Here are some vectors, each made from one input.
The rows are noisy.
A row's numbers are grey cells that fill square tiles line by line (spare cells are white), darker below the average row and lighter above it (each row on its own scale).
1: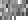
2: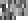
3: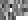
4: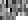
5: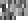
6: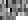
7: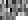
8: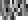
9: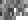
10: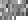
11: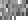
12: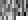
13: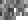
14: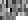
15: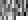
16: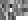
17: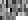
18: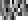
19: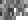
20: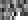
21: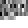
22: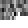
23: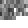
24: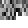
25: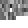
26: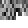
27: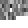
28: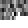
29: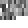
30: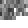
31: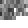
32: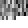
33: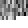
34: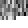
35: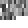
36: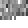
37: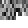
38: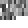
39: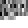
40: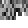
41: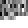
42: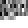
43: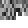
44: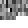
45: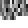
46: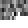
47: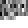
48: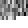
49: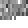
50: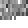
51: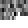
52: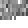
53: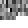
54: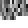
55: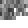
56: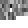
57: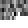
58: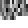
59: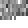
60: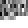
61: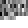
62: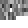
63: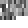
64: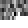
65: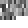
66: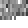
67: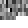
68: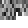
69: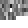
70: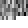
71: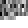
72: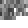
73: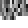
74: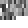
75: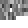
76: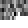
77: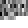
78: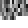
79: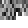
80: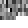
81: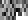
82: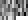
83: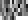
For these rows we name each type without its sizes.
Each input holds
a label.
